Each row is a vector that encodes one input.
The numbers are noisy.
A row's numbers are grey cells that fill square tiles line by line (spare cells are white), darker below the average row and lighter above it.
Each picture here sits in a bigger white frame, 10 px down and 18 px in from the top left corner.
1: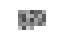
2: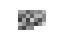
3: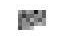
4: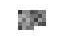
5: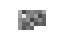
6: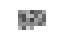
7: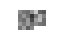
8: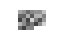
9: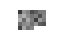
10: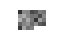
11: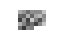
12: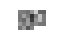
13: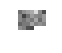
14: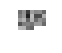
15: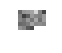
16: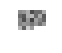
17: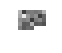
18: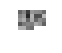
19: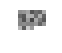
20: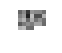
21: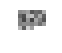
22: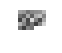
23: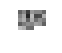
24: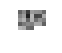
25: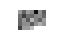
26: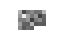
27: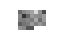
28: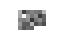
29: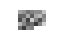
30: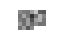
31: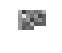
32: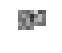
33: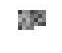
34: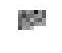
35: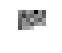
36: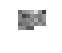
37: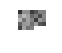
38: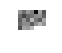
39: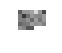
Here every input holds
one of 8 labels.
